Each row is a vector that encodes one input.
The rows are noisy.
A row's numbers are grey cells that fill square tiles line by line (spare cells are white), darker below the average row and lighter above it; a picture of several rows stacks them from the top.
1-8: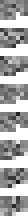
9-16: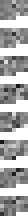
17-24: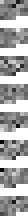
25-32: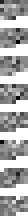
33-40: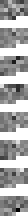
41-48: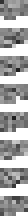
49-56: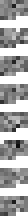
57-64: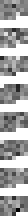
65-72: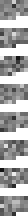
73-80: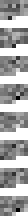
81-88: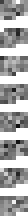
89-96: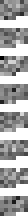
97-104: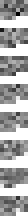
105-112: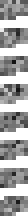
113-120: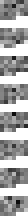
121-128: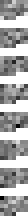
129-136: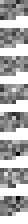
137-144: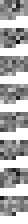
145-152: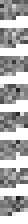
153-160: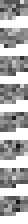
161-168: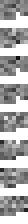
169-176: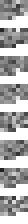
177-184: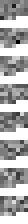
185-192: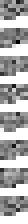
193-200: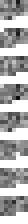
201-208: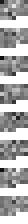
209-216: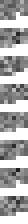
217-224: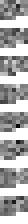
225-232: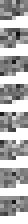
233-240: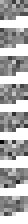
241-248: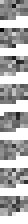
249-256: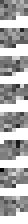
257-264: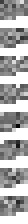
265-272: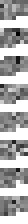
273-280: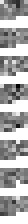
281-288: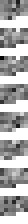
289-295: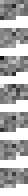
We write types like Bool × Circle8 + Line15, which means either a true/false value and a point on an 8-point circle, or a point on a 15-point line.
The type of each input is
(Circle16 + Unit) × Label5 × Line9.
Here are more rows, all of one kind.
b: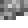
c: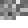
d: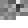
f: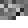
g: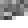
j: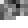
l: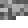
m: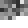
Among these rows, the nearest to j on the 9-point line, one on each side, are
g and l.
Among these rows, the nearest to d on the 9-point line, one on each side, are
b and c.
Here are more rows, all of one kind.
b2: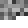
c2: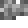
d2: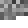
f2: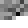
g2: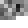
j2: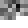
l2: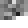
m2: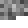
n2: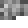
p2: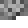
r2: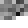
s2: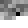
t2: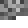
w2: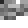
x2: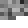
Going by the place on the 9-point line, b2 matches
d2, f2, p2 and r2.
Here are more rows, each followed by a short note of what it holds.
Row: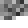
a point on a 16-point circle, one of 5 labels and a point on a 9-point line
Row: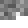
one of 5 labels and a point on a 9-point line
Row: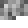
a point on a 16-point circle, one of 5 labels and a point on a 9-point line
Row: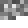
a point on a 16-point circle, one of 5 labels and a point on a 9-point line
